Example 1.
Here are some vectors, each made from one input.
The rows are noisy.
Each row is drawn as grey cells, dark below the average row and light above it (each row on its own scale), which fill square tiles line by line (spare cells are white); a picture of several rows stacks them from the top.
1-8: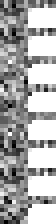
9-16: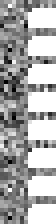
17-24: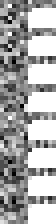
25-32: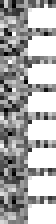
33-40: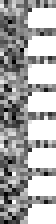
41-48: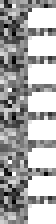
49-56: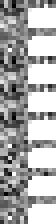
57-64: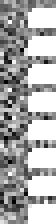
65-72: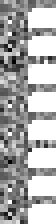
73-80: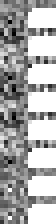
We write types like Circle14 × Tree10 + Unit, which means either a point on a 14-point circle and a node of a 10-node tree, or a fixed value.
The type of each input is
Bool × Bool × Bool.
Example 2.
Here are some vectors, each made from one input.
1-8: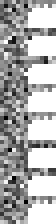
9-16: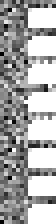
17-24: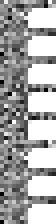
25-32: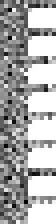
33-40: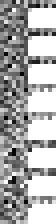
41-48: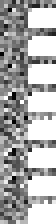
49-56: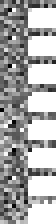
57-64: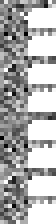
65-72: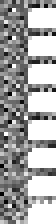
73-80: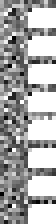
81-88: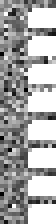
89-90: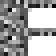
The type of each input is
Line5.
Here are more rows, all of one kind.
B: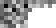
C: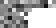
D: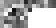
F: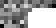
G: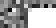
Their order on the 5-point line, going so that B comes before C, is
B, D, F, G, C.
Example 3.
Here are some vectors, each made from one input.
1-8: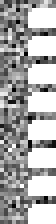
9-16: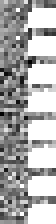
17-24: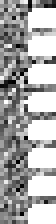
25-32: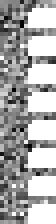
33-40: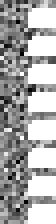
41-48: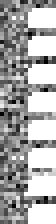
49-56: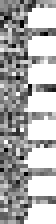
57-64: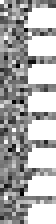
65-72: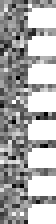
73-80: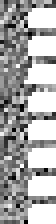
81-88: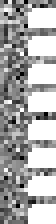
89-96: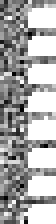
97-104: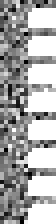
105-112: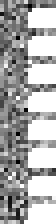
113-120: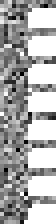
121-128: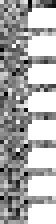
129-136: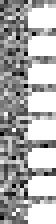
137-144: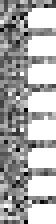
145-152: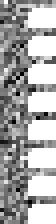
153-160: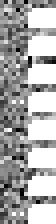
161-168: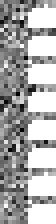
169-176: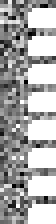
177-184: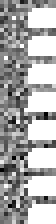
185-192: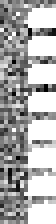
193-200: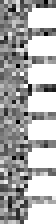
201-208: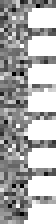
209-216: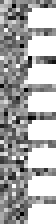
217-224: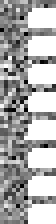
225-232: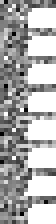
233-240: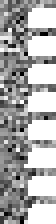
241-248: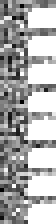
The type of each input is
Label8.
